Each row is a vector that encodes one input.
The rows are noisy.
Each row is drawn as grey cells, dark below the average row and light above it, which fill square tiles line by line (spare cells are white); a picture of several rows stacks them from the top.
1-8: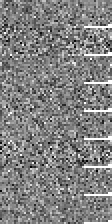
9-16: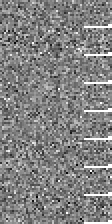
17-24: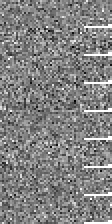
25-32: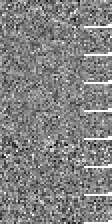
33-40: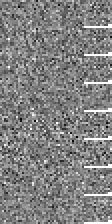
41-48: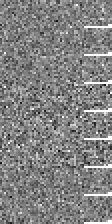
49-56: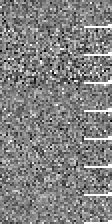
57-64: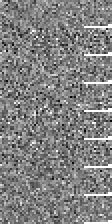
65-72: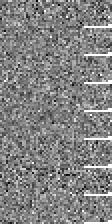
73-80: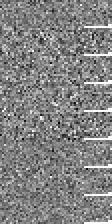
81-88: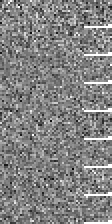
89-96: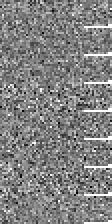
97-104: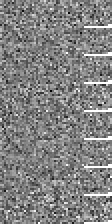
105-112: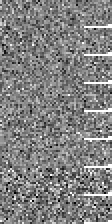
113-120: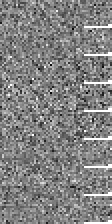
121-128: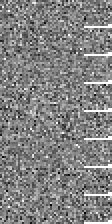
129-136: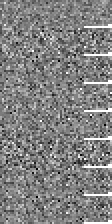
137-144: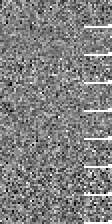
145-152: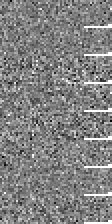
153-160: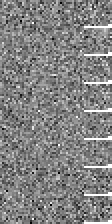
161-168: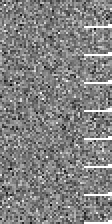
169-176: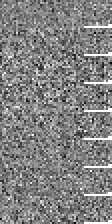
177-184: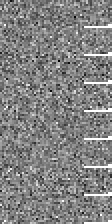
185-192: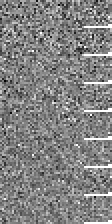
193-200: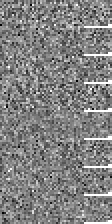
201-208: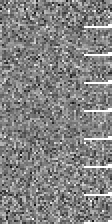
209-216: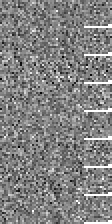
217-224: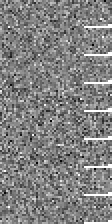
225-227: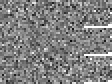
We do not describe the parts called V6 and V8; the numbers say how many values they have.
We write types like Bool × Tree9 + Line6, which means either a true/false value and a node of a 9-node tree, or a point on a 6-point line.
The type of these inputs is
Bool × Bool × Bool × Bool + (Circle9 + V6) × (Line5 + V8).
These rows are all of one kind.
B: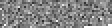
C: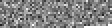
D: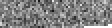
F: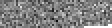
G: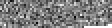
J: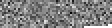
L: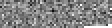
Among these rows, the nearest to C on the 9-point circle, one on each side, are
G and J.
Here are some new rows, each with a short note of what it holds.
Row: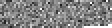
a point on a 9-point circle and a value of V8
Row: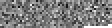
four true/false values
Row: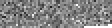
a point on a 5-point line and a value of V6
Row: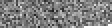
a point on a 9-point circle and a point on a 5-point line
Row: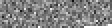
a value of V6 and a value of V8
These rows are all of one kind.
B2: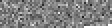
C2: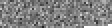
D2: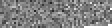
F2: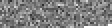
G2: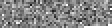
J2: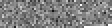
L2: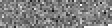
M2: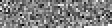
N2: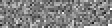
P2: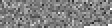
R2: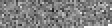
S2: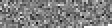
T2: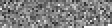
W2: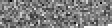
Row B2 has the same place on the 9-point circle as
F2, M2, S2 and W2.
